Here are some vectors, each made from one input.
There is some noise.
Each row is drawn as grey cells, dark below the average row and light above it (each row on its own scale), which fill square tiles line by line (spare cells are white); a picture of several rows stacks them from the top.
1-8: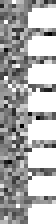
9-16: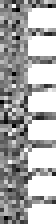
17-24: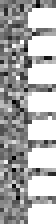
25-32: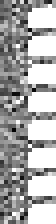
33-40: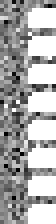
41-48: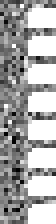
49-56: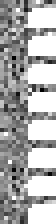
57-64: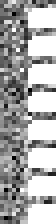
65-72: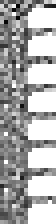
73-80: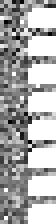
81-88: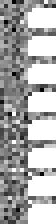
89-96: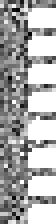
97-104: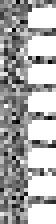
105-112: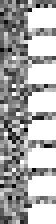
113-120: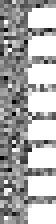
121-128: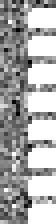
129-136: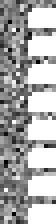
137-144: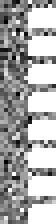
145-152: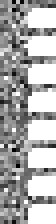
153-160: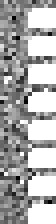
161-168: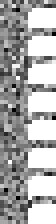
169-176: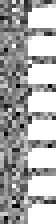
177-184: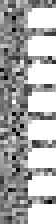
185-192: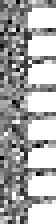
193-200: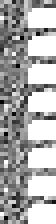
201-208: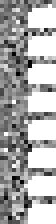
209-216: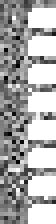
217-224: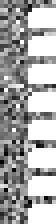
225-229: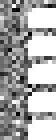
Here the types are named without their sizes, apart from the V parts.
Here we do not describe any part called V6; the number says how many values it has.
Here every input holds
a label, together with either four true/false values, or a value of V6.
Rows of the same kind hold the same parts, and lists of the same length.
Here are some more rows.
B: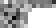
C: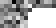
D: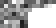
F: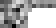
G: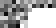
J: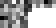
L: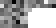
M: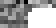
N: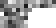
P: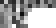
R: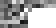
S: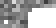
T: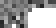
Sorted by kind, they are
B, C, D, F, G, L, N, P, R, S, T
J, M

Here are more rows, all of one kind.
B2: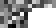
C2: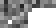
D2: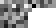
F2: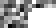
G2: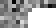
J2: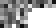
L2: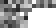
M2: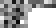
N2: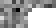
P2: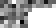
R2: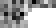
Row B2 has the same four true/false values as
D2 and L2.
